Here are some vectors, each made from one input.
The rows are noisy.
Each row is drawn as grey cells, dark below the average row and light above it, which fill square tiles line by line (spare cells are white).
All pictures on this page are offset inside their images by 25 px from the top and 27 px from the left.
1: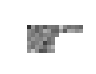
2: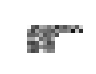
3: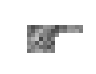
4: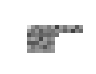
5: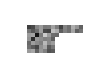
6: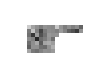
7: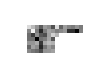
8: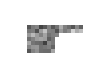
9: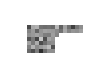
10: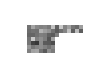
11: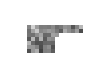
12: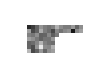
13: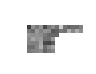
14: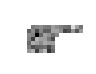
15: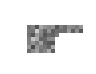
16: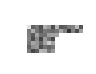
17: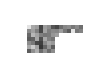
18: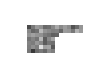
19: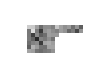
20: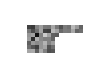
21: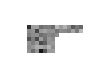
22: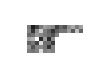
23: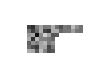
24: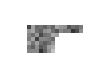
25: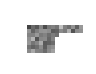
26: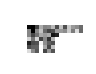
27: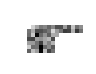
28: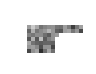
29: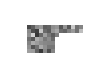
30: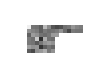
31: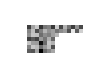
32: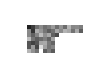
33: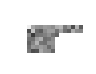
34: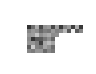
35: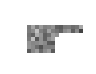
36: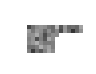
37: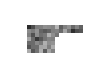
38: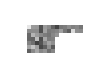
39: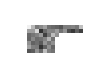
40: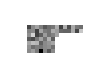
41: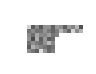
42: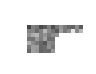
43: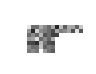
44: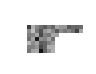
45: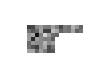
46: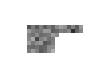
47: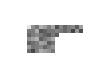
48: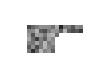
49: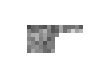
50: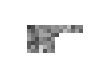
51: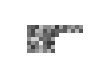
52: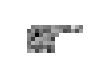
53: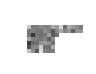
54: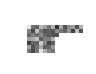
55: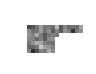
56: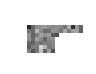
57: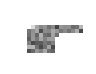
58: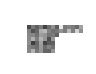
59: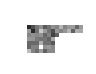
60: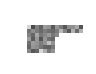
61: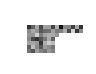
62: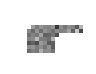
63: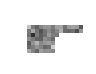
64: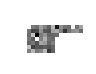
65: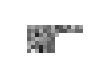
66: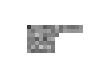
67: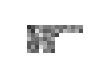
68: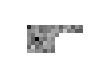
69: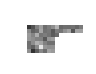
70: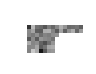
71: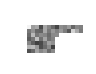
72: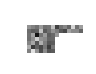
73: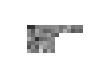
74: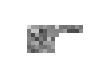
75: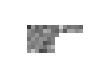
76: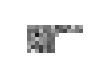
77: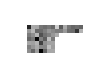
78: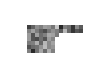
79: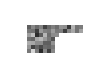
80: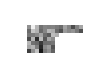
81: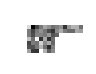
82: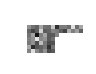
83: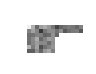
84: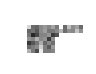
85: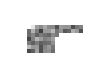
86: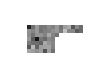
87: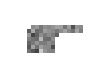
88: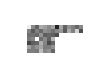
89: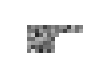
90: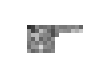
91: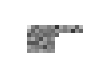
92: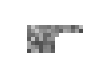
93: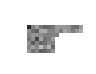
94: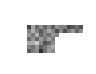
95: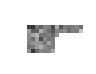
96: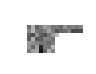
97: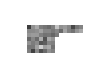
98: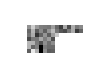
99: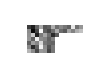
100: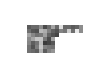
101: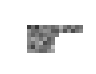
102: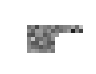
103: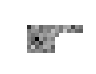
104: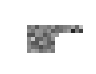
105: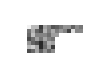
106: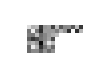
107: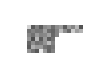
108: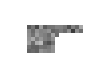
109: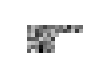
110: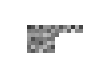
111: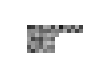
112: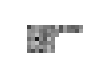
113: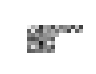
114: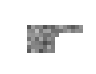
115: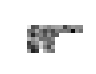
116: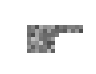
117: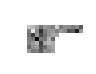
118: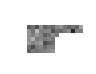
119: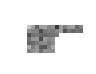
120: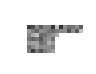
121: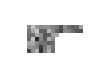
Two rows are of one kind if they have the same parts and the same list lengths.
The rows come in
4 kinds.
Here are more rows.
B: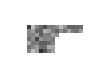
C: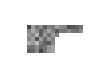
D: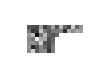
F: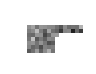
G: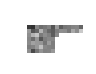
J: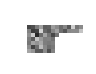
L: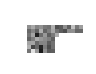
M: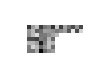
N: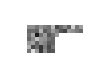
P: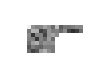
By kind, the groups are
B
C, F, P
D, J, L, N
G, M

